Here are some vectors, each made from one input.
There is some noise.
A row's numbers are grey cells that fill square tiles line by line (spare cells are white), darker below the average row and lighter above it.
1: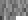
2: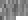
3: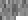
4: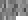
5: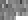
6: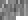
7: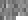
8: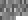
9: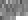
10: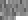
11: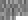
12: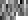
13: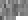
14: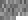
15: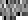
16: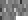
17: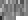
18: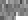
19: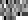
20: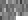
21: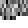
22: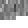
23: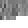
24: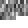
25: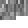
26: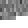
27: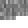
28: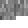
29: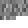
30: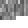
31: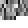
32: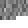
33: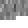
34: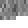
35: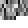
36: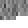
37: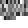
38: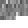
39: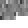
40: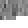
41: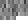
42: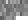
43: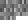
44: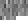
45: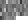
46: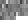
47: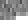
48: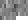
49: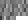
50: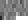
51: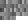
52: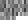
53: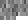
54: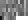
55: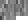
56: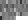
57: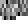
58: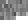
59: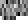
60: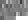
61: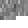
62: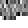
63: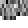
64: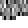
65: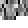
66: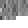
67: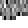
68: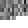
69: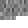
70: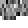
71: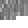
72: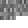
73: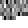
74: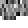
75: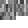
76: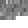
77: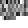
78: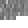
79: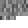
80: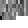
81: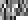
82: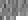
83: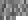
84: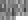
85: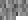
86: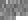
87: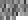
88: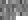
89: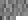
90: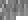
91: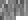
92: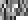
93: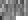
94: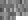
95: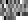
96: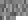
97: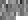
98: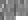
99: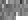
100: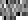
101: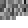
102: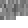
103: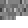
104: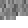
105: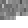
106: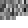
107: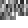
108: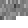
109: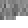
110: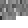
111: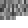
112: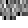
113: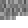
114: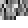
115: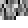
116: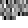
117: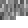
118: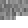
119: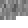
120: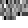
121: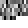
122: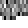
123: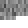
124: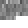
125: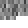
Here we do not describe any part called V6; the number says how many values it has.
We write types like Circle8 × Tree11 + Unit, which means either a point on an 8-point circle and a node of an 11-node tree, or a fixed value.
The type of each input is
Bool × Bool × Bool × Line5 × V6 + Line4.
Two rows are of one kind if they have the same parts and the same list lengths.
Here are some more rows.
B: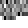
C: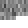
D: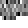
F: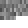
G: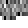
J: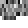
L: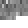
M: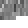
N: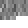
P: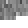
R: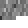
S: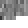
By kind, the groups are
B, D, G, J
C, F, L, M, N, P, R, S

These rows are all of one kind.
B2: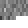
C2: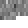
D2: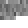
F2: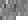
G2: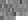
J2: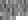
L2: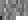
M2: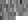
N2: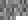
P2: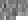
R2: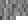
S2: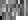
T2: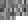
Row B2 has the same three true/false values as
L2, R2 and S2.
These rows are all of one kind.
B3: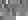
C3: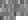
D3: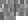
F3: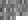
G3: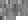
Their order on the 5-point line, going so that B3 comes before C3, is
G3, B3, C3, F3, D3.
